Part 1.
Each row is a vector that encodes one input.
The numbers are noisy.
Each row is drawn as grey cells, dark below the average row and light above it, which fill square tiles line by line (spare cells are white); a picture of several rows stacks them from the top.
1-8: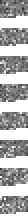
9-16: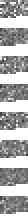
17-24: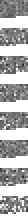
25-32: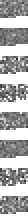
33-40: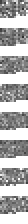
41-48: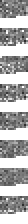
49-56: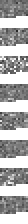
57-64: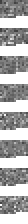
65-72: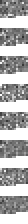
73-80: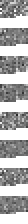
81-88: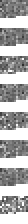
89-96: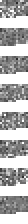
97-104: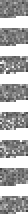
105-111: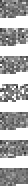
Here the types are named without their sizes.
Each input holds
a true/false value, together with either a point on a circle, or a fixed value.
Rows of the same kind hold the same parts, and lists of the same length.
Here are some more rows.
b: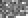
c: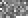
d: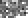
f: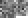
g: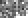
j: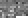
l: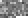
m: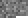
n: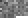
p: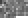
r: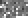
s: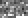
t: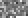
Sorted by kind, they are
b, c, d, f, g, l, m, n, p, r
j, s, t

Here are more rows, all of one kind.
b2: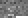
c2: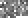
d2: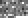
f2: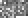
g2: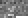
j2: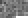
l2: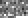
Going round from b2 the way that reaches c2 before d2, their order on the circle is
b2, g2, f2, c2, d2, l2, j2.
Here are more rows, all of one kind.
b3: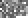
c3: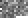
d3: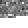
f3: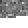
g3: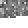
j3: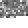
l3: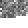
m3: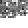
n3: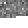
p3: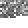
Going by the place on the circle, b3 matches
d3, f3 and p3.
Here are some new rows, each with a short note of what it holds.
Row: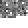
a true/false value
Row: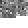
a true/false value
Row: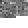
a true/false value
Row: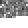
a point on a circle and a true/false value
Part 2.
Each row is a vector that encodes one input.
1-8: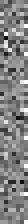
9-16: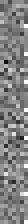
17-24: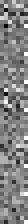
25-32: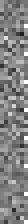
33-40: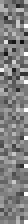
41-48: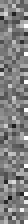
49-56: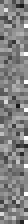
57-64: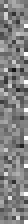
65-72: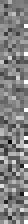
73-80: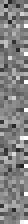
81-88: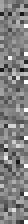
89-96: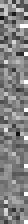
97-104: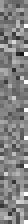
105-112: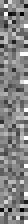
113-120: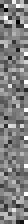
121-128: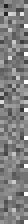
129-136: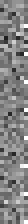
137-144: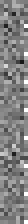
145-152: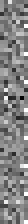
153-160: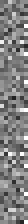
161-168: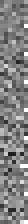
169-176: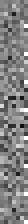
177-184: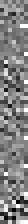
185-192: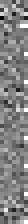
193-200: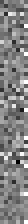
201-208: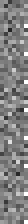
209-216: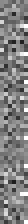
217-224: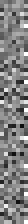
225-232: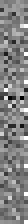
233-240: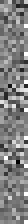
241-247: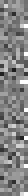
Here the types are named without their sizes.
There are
2 kinds of row.
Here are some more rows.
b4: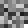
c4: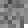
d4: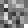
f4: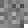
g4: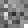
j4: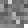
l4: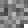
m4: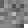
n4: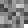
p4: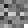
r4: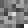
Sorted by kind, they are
b4, d4, g4, n4
c4, f4, j4, l4, m4, p4, r4

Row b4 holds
a point on a circle.
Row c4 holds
a point on a line.
